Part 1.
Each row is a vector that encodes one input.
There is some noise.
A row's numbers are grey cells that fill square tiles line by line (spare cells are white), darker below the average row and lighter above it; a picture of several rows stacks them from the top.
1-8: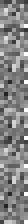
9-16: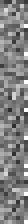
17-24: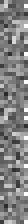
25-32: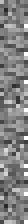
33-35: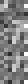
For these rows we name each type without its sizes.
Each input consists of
a node of a tree.
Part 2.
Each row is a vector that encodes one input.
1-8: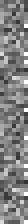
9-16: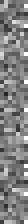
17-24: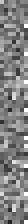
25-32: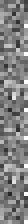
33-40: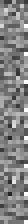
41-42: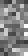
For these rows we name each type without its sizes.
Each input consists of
a node of a tree.
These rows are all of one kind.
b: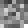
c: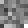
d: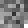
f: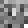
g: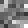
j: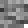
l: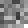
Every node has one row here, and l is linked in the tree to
c and g.
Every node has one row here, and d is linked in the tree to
b and c.
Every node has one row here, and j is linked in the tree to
c and f.
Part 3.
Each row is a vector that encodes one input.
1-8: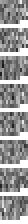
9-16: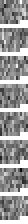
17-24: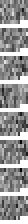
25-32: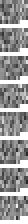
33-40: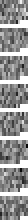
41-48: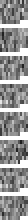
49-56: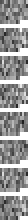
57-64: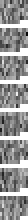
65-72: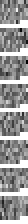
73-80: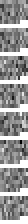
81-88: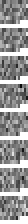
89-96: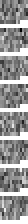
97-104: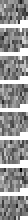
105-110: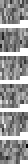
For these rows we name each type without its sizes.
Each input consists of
five true/false values.
